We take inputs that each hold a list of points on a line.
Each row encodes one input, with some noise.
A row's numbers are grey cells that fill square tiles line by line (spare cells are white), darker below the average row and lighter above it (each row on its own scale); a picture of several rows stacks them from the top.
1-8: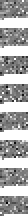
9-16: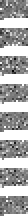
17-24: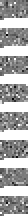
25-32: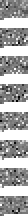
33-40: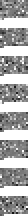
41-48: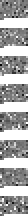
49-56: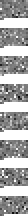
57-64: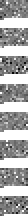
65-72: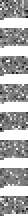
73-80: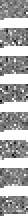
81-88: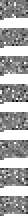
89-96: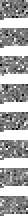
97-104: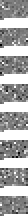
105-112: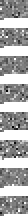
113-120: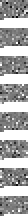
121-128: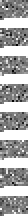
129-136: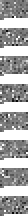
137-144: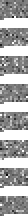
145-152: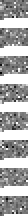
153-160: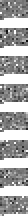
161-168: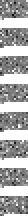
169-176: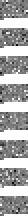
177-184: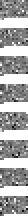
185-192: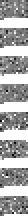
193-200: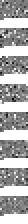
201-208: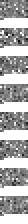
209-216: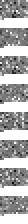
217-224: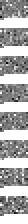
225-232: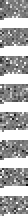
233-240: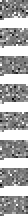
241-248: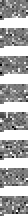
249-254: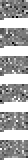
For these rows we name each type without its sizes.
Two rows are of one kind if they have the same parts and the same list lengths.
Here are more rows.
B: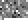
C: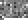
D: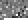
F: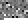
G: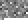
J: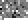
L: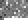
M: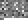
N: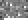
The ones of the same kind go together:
B, G, J
C
D, L, M, N
F

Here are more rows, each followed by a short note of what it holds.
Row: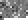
a list of three items
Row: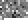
a list of one item
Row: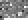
a list of three items
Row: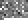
a list of two items
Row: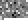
a list of one item
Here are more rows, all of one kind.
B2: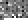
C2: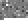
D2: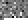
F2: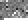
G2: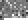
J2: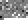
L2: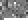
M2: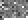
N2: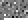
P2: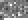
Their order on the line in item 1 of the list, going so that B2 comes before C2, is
D2, B2, P2, L2, G2, M2, J2, F2, C2, N2.
